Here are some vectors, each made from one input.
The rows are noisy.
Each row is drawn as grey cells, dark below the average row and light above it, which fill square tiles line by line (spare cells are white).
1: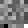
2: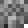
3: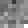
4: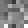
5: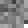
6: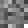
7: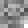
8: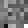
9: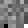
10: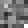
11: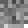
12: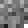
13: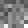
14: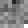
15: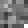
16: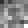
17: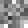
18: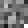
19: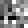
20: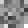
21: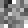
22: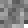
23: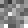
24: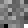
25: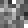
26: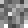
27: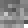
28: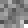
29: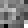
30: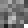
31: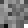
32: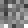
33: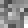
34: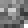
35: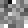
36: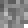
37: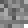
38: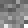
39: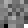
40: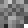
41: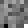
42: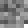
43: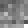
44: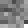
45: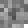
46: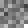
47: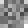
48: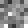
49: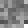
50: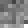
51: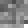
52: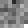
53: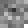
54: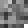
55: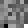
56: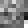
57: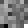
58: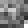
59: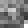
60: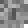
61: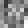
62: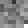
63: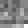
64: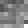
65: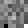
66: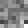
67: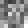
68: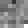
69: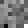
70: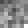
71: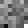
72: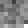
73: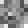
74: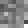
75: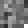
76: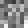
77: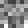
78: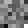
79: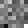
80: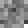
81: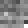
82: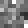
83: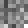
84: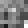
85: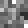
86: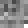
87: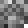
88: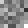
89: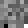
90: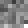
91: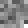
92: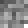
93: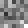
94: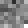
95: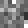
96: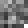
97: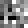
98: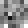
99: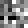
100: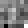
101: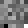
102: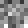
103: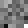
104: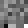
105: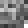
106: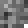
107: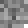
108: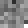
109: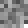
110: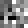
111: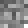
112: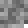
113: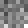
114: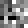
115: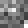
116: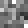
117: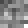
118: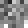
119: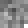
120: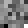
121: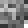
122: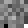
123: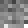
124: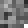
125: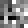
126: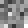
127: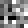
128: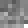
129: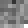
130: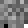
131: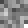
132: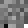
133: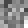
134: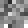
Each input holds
a list of up to two points on a 7-point line.
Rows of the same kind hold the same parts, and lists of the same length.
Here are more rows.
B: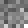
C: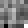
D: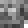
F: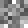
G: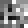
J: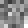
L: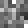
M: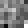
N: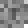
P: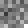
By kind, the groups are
B, F, J, N, P
C, D, L, M
G

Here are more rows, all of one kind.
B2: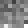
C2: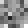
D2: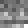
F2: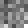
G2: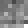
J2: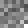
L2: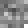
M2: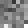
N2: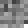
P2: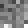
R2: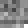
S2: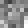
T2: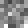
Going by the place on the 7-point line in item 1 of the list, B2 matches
M2 and P2.
